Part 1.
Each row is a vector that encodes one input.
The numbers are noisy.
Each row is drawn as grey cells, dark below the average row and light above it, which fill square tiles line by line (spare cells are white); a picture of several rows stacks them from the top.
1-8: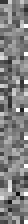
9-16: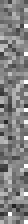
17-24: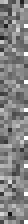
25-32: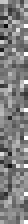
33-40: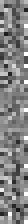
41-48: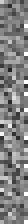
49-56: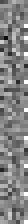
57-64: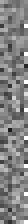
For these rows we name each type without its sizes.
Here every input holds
either a node of a tree, or three true/false values.
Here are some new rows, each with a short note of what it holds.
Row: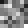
three true/false values
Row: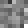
three true/false values
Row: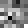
a node of a tree
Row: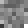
a node of a tree
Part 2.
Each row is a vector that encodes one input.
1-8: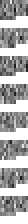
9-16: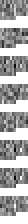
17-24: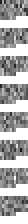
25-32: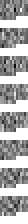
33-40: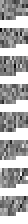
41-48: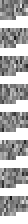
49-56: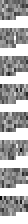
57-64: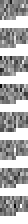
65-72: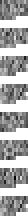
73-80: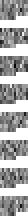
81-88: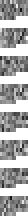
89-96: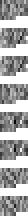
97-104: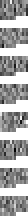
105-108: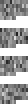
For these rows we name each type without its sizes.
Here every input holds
a point on a circle and a true/false value.
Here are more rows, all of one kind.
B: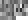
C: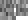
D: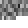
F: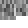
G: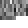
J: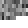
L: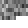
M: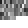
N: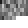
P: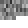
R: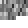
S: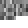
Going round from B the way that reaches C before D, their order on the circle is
B, N, F, C, P, M, D, G, S, R, L, J.
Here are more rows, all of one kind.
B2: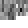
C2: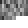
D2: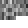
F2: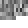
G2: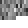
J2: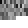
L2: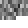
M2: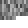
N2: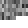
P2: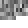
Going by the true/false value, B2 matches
F2, L2 and P2.
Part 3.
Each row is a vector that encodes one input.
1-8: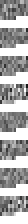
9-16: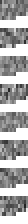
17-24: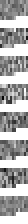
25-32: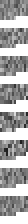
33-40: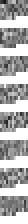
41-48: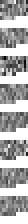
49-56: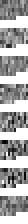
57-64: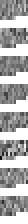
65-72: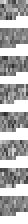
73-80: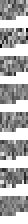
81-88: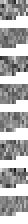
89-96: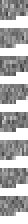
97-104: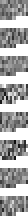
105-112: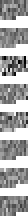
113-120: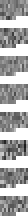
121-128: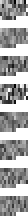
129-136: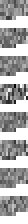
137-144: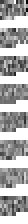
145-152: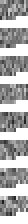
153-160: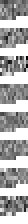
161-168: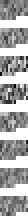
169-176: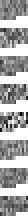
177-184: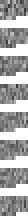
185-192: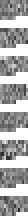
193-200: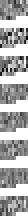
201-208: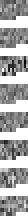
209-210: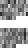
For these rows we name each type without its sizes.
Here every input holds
either a point on a circle, or a point on a line.
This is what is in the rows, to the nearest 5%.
About 55% of them hold a point on a circle. The rest hold a point on a line.
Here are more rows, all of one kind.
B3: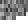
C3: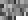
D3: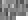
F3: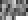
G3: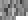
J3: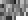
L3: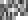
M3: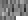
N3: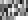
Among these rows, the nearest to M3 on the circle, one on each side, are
J3 and L3.
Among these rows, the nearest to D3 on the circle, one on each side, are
B3 and F3.
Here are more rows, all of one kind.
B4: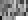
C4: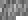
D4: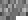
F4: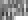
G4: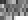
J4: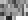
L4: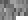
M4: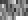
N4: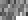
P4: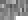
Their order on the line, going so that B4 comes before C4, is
G4, F4, P4, J4, M4, N4, L4, D4, B4, C4.
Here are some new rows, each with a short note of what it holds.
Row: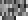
a point on a circle
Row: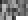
a point on a circle
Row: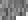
a point on a circle
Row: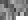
a point on a line
